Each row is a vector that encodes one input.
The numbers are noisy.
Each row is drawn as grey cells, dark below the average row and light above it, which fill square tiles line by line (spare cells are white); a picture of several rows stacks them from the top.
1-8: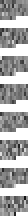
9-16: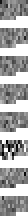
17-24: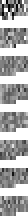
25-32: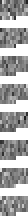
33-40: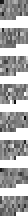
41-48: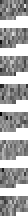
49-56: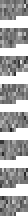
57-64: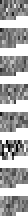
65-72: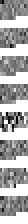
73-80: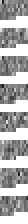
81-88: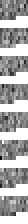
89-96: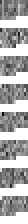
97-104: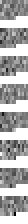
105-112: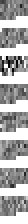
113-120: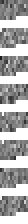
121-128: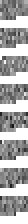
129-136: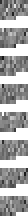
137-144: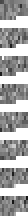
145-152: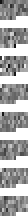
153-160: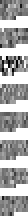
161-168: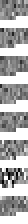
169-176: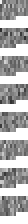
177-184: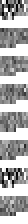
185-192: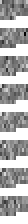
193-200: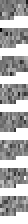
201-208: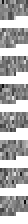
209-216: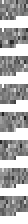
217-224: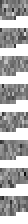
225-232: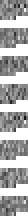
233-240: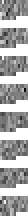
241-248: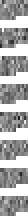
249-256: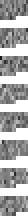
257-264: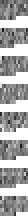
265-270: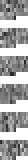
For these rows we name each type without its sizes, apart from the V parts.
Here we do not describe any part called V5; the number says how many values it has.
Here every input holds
either a point on a circle, a label, a true/false value and a value of V5, or a fixed value.
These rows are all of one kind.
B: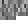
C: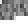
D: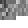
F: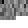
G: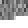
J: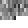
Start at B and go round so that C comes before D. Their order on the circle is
B, F, C, G, D, J.
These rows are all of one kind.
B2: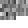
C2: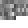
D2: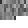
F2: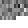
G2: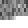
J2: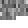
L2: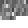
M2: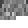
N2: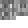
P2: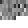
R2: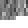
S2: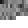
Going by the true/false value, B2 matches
D2, G2, L2 and R2.
